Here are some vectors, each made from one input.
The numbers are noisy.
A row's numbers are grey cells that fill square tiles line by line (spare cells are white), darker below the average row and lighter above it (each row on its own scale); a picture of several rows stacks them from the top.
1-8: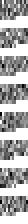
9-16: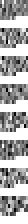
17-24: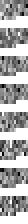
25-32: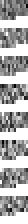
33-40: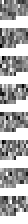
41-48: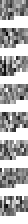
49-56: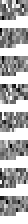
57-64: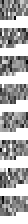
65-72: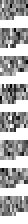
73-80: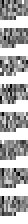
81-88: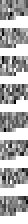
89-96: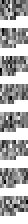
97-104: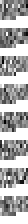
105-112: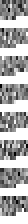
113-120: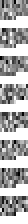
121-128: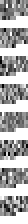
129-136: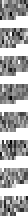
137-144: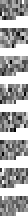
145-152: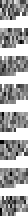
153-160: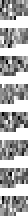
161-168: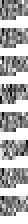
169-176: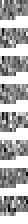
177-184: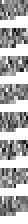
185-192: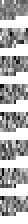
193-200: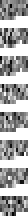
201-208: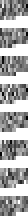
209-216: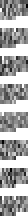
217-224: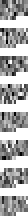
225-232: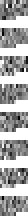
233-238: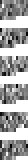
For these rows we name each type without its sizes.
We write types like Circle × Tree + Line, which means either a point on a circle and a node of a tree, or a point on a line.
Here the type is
List(Bool × Line).
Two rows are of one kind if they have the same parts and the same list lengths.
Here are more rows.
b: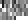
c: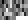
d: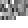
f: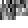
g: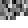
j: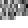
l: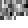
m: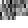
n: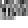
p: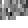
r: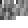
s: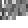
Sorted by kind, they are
b, c, g
d, j, l, n, p, r, s
f, m

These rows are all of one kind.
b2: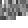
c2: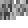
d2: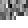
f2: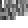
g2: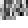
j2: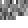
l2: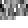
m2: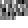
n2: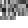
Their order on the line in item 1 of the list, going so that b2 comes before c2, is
j2, f2, b2, d2, c2, m2, l2, n2, g2.
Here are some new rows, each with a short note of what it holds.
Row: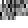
the empty list
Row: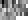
a list of one item
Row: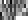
the empty list
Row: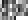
a list of one item
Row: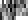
the empty list
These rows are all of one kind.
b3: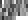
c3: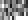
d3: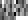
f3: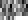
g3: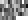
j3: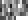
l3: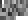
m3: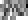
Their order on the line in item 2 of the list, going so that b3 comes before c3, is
j3, d3, l3, b3, f3, c3, m3, g3.
